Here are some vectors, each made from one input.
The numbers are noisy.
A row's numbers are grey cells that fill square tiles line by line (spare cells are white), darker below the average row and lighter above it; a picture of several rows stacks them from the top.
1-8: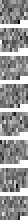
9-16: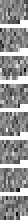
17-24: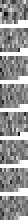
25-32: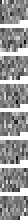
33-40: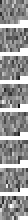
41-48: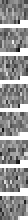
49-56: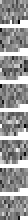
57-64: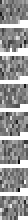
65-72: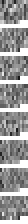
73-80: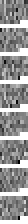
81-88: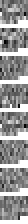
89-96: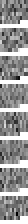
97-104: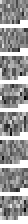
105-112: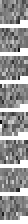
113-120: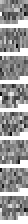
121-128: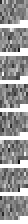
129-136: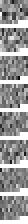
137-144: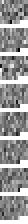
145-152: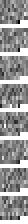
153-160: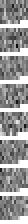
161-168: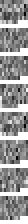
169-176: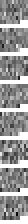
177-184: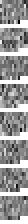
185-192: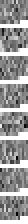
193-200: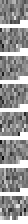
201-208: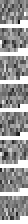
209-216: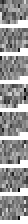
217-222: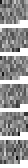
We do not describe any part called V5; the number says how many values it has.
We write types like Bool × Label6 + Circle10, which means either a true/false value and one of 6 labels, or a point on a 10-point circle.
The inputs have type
Circle9 × List2(Circle8) + Label4 × V5.
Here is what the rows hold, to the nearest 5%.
About 80% of them hold a point on a 9-point circle, together with a list of up to two points on an 8-point circle. The rest hold one of 4 labels and a value of V5.
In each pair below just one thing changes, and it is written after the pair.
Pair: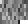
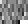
the place on the 8-point circle in item 1 of the list
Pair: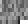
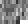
the place on the 9-point circle
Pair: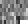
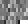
the place on the 8-point circle in item 2 of the list
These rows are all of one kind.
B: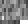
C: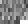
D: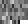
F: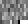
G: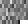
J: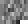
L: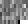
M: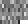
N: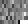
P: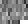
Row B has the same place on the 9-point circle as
L and M.
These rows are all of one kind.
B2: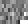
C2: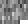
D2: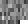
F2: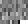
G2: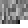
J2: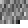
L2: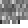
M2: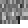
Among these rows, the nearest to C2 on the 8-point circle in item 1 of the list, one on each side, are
D2 and L2.
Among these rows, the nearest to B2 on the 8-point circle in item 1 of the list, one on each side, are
J2 and M2.
